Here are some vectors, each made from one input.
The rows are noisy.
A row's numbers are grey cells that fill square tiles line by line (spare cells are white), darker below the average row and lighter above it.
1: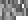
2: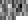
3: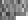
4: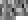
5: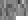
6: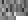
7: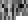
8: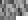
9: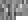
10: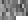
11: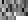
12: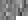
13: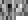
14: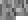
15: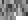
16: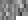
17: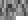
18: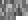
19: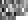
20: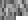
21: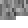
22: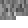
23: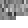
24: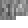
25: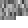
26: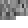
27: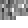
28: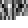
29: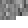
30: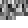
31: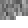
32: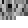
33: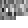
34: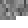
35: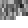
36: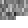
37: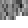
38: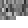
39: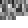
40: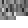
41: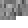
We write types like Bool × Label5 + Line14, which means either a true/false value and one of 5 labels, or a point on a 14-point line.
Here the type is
Bool × Line6.
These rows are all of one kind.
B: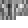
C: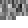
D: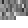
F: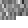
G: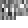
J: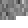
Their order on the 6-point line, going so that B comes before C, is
F, G, B, J, D, C.
